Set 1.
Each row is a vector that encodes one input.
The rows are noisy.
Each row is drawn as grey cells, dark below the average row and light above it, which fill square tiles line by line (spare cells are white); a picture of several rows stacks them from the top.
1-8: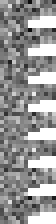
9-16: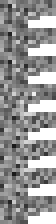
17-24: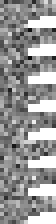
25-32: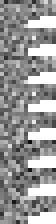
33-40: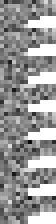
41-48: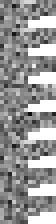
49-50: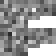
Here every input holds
one of 5 labels.
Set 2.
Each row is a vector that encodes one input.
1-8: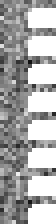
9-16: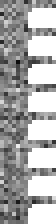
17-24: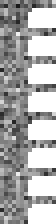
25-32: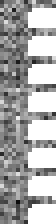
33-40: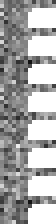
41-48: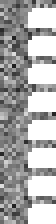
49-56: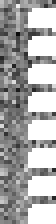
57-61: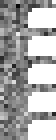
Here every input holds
a point on a 13-point circle.
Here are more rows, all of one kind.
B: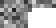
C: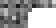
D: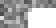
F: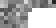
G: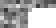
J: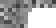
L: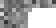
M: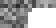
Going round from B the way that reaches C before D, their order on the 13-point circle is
B, C, M, J, L, F, G, D.
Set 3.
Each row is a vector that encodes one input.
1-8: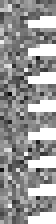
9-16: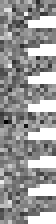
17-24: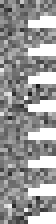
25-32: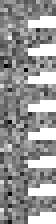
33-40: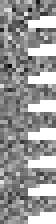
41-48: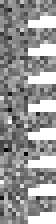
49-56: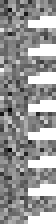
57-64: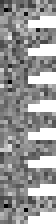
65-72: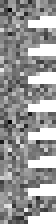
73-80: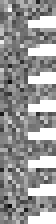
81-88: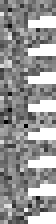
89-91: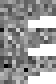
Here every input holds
a point on a 3-point line and a point on a 4-point line.
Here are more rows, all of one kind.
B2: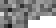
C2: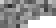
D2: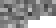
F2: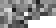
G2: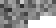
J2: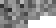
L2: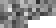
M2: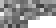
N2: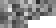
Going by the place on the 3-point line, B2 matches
G2 and J2.
